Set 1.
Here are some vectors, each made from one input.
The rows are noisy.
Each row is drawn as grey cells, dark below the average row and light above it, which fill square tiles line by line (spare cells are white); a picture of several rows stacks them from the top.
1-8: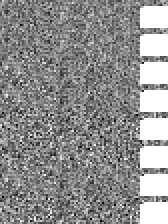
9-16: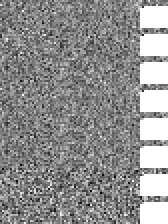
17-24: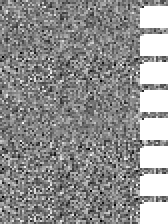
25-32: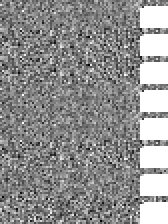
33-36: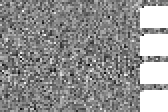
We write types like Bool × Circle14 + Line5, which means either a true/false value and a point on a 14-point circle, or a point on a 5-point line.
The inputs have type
Line5.
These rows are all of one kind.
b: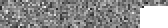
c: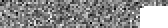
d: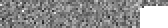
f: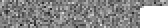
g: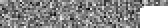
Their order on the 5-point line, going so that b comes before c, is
g, f, d, b, c.
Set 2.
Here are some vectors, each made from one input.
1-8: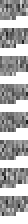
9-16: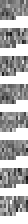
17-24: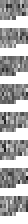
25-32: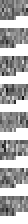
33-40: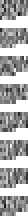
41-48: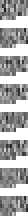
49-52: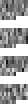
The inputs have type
Tree7.
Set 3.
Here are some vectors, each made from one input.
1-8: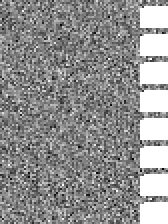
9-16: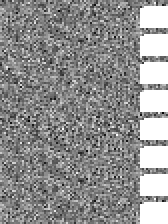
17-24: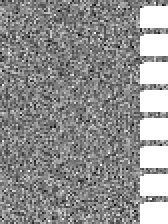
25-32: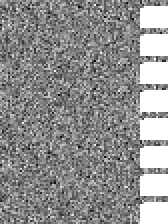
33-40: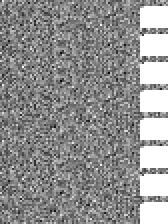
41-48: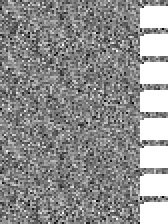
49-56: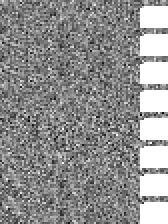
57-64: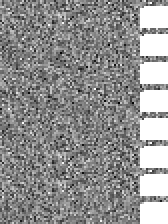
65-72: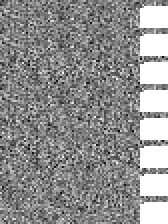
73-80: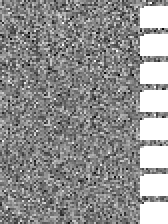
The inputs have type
Line10.
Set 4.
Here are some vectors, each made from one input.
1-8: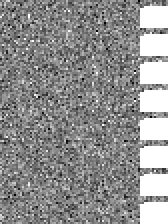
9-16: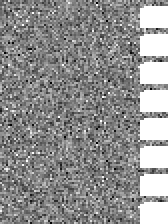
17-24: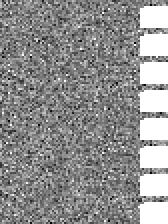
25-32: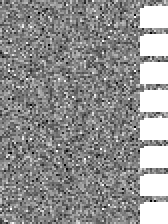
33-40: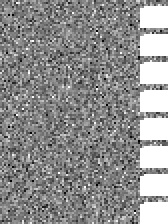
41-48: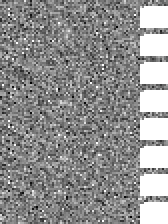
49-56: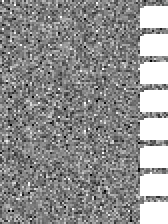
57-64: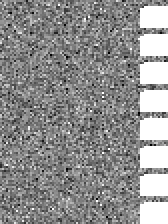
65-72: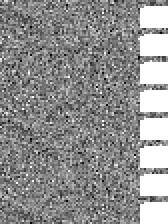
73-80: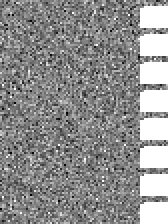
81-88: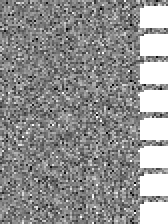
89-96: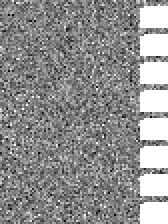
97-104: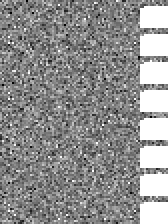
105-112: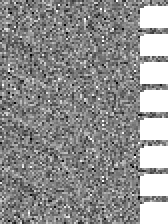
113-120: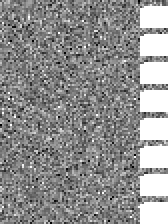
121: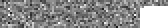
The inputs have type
Circle11.
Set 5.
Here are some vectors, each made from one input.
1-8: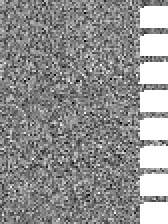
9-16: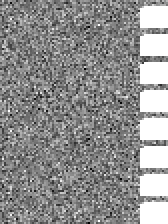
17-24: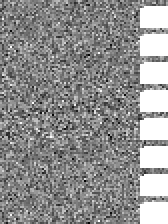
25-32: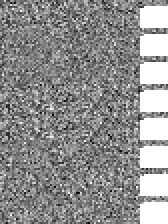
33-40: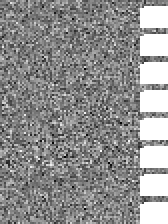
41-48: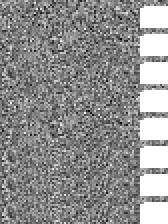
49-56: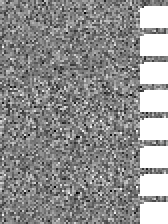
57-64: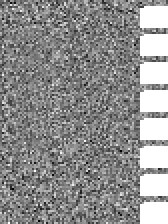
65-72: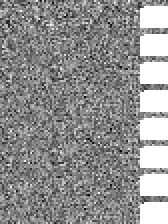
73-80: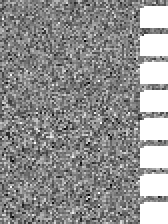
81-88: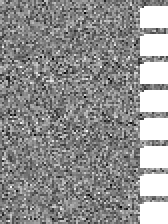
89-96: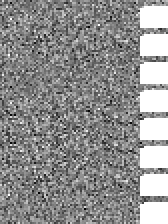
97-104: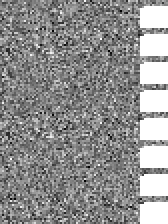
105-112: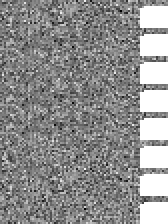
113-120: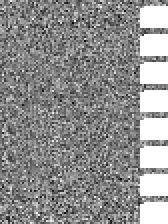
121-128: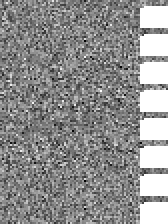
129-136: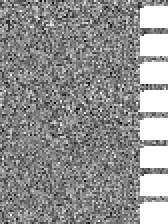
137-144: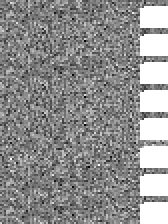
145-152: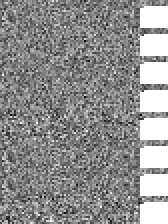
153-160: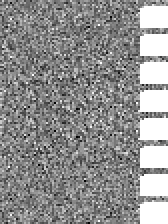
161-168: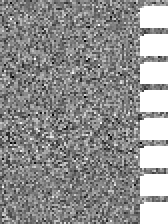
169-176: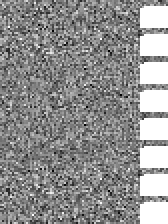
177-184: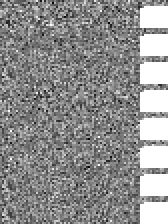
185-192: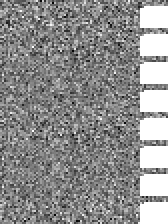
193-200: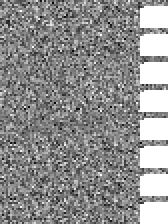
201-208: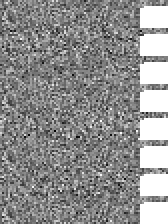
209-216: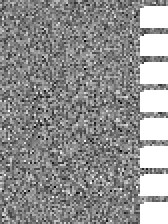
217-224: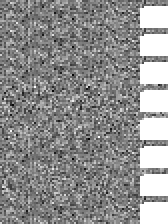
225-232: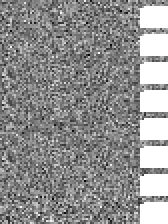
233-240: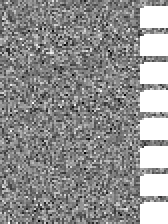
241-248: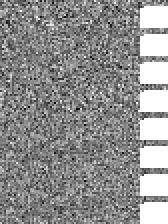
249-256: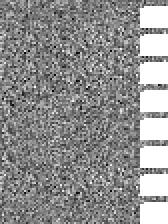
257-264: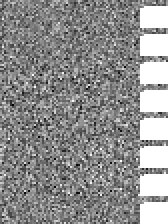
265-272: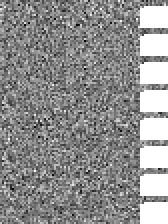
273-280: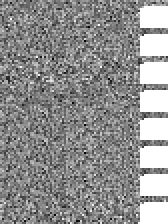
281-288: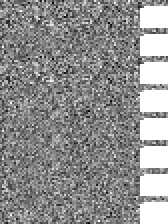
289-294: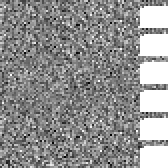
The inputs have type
Line12.
